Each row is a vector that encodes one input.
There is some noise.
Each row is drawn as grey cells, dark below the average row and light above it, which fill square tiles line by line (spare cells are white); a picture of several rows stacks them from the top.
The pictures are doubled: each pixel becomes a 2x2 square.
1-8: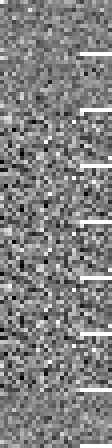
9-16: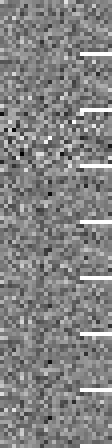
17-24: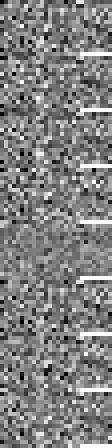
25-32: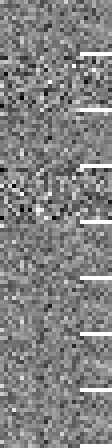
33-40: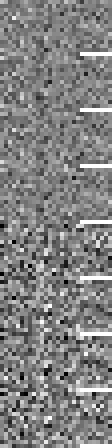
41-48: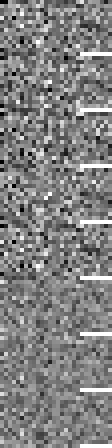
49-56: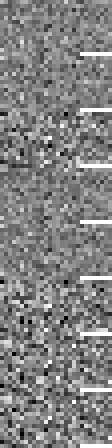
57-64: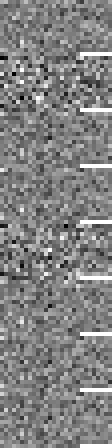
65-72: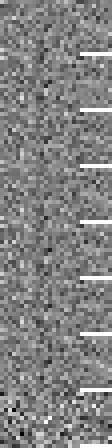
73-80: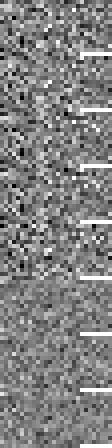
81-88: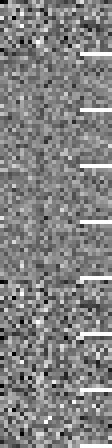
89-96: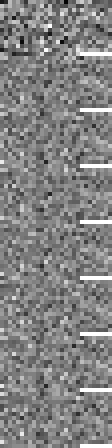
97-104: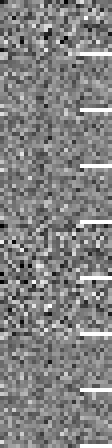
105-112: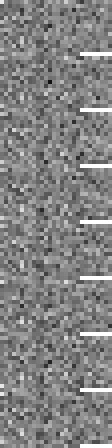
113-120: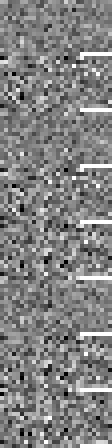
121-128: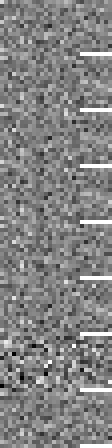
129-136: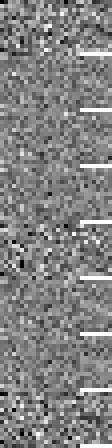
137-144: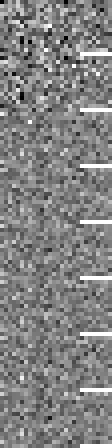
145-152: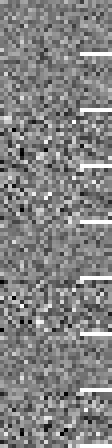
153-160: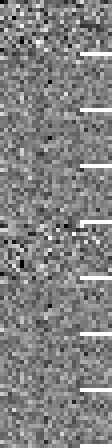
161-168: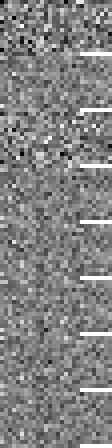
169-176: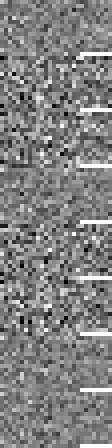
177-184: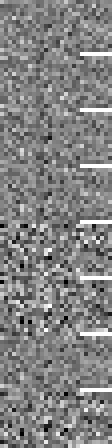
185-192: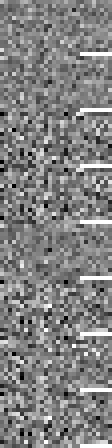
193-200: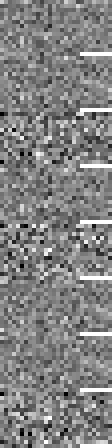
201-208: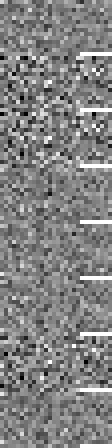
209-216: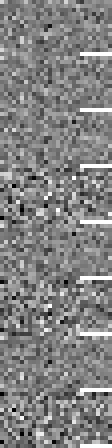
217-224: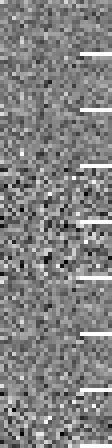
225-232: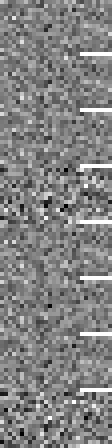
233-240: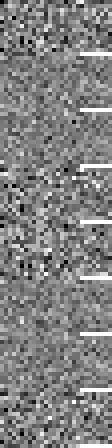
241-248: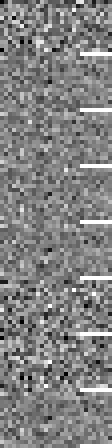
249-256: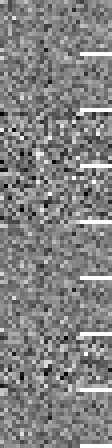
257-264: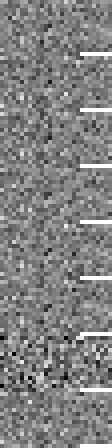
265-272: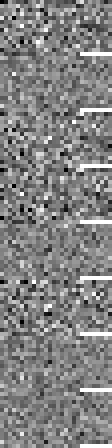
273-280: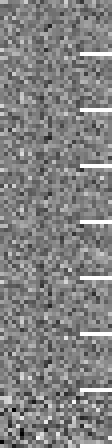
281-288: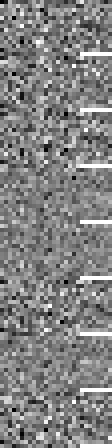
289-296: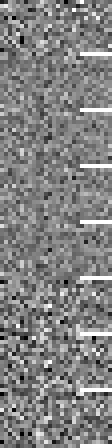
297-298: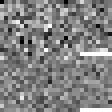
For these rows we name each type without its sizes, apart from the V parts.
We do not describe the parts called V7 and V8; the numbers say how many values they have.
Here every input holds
either a node of a tree, or a true/false value, a value of V7 and a value of V8.
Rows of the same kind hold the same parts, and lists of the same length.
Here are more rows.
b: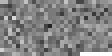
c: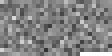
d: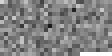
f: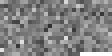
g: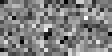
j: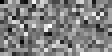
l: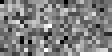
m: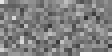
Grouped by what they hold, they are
b, c, d, f, m
g, j, l

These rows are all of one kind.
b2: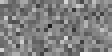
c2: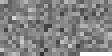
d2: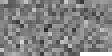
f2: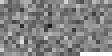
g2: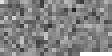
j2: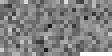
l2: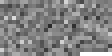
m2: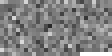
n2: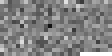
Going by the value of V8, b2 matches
d2, f2 and n2.
